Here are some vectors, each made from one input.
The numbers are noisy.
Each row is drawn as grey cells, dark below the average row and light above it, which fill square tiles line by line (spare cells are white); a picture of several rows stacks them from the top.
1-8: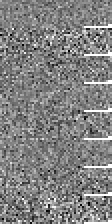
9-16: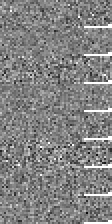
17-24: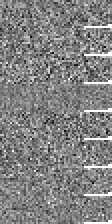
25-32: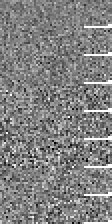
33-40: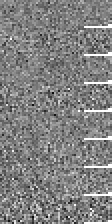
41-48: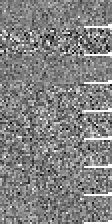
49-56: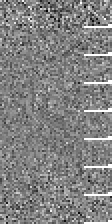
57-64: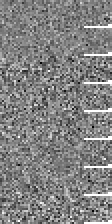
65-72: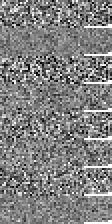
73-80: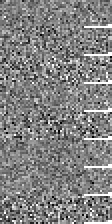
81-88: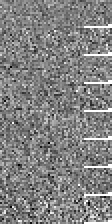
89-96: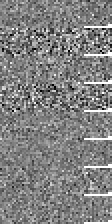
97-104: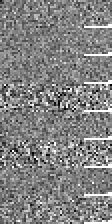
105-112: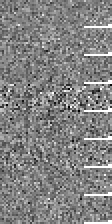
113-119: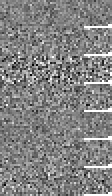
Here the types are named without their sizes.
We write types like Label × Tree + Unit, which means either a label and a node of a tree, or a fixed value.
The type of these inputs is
(Circle + Line) × Line.
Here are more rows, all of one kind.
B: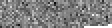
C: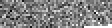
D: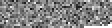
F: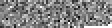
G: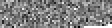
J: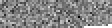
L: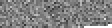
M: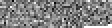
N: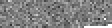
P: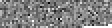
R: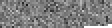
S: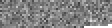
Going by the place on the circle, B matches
F and J.
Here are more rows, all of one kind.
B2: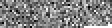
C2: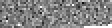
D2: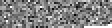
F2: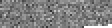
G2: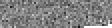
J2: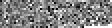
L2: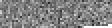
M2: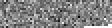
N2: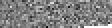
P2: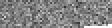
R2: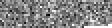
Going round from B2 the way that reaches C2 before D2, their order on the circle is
B2, C2, D2, N2, R2, J2, M2, P2, L2, G2, F2.
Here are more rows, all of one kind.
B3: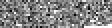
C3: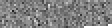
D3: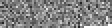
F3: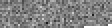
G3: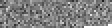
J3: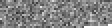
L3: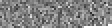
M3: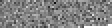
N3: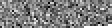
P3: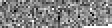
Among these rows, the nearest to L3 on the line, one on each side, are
B3 and P3.
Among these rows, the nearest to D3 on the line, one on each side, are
B3 and C3.
